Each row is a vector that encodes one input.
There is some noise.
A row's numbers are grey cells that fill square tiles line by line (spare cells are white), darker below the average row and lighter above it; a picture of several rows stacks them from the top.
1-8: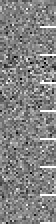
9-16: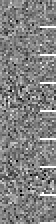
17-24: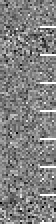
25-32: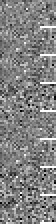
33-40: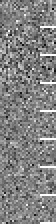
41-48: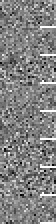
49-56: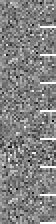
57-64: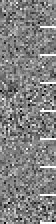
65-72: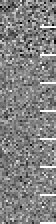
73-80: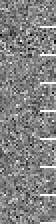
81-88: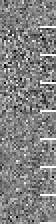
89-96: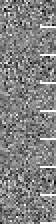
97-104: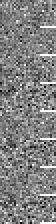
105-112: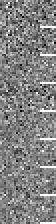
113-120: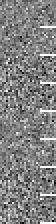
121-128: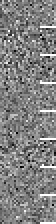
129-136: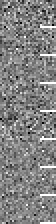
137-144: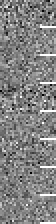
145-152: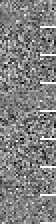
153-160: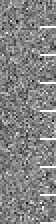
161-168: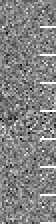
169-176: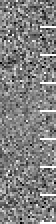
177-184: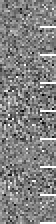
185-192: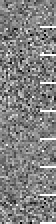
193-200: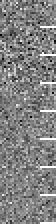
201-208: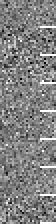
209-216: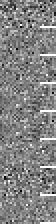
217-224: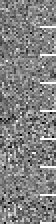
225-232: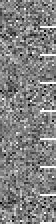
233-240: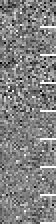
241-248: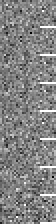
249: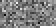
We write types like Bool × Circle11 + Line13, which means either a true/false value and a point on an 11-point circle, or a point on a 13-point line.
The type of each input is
Bool × Circle11 + (Circle9 + Unit) × Label5.
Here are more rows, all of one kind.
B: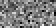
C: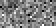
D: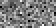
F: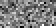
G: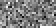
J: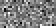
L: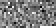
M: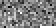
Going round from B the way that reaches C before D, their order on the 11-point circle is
B, J, M, C, D, G, L, F.
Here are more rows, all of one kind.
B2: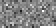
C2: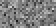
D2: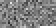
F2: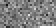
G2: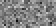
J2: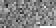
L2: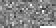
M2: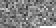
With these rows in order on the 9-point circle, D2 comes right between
C2 and F2.
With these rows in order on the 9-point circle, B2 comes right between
F2 and M2.
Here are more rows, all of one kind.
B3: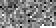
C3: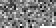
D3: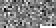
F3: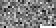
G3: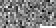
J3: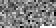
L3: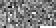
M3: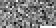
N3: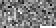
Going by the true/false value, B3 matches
C3 and J3.
